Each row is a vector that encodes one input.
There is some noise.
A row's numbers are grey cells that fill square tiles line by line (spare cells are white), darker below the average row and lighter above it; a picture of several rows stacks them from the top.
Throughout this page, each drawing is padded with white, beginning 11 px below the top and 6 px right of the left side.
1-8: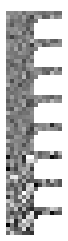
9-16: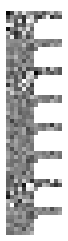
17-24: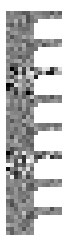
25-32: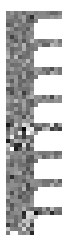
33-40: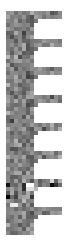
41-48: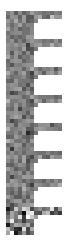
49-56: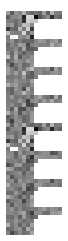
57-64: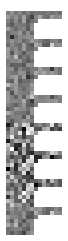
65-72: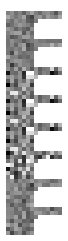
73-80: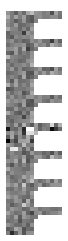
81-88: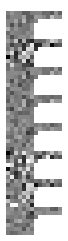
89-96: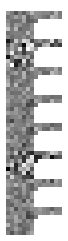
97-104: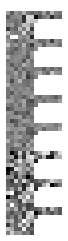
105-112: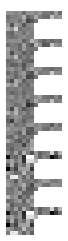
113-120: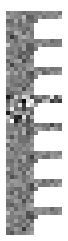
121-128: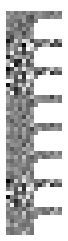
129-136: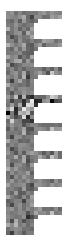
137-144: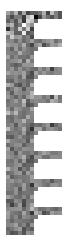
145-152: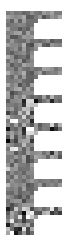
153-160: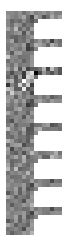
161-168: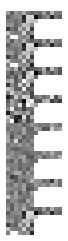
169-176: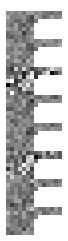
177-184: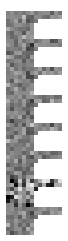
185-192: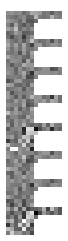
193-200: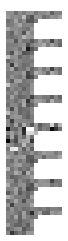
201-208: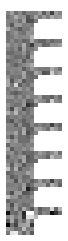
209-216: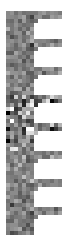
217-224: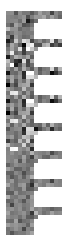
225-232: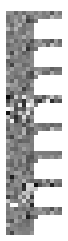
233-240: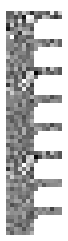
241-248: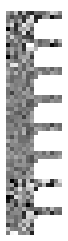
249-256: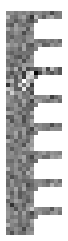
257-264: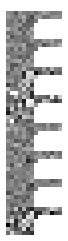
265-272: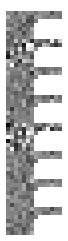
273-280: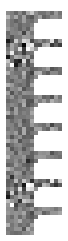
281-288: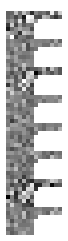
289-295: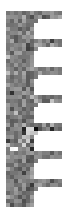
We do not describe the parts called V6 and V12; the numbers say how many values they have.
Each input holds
either a point on an 8-point circle, or a fixed value, or three true/false values, a value of V6 and a value of V12.
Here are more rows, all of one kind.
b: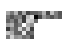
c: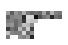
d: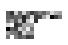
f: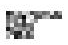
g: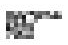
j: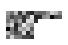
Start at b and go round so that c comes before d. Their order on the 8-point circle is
b, c, g, f, d, j.
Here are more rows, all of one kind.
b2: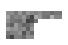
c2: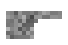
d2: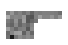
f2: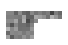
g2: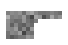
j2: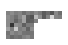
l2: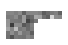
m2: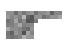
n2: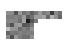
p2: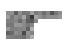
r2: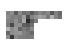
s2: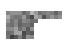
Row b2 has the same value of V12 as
d2, l2, n2 and r2.
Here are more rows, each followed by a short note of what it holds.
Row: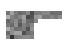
three true/false values, a value of V6 and a value of V12
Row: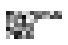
a point on an 8-point circle
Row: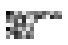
a point on an 8-point circle
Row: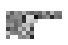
a point on an 8-point circle
